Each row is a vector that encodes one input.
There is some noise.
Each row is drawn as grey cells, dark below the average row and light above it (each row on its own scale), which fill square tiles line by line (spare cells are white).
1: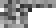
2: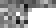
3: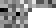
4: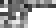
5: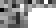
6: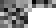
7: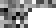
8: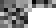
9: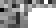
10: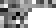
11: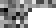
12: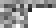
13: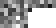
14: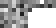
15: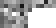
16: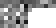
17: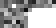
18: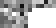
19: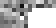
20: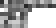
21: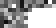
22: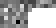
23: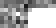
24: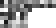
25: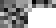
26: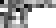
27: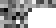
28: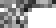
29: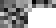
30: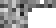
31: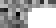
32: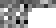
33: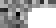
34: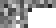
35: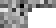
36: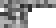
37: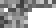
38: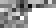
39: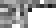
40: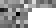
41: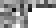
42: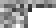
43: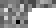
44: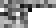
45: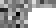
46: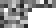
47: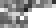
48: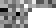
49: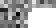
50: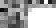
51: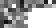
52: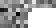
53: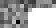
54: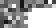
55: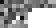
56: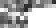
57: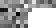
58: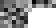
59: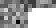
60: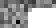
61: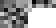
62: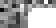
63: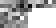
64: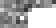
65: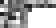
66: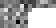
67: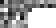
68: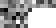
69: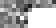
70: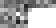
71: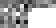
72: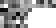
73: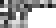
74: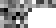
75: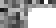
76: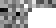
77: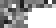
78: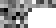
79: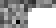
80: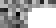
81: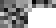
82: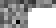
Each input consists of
a list of up to two points on an 8-point line.
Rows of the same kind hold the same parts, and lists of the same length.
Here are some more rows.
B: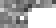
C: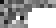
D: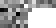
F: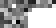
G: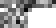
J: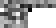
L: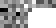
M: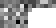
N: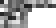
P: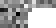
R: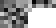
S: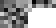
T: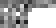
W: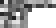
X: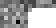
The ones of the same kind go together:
B, C, F, G, J, M, N, T, W, X
D, L, P
R, S

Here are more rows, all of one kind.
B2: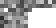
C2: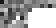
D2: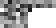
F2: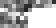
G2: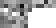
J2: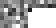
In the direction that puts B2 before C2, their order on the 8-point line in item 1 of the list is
F2, B2, G2, J2, D2, C2.
